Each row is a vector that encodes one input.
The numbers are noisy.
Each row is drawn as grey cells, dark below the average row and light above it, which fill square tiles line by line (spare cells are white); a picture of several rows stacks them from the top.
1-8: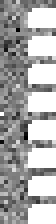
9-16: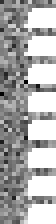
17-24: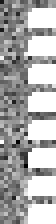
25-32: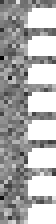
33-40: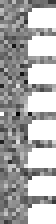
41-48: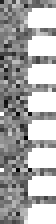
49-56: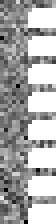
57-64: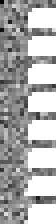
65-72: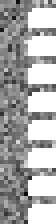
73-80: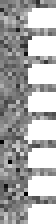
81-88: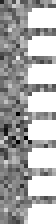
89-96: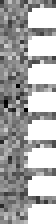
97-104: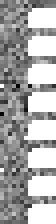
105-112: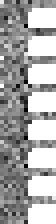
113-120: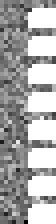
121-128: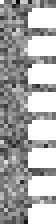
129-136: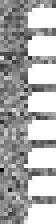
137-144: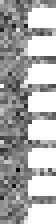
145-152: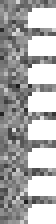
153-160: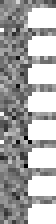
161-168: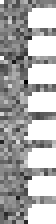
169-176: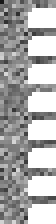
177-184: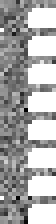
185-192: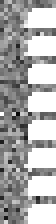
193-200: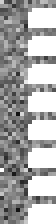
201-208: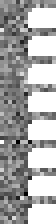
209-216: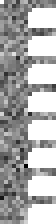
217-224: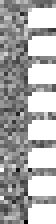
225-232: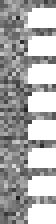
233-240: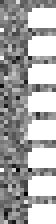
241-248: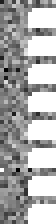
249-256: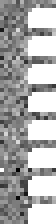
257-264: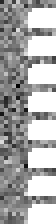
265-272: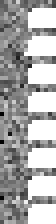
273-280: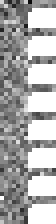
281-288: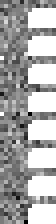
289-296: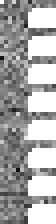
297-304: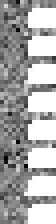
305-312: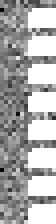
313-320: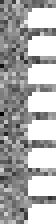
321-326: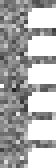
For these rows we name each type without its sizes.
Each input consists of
a point on a line and a node of each of two trees, together with either a point on a circle and a true/false value, or a node of a tree.
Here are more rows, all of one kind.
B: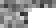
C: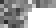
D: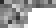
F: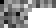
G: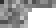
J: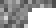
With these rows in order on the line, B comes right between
F and G.
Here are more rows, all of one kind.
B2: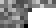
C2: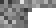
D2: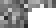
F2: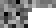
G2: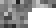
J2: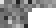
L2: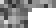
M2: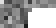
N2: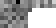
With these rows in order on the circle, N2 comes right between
F2 and G2.
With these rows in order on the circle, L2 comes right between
C2 and D2.
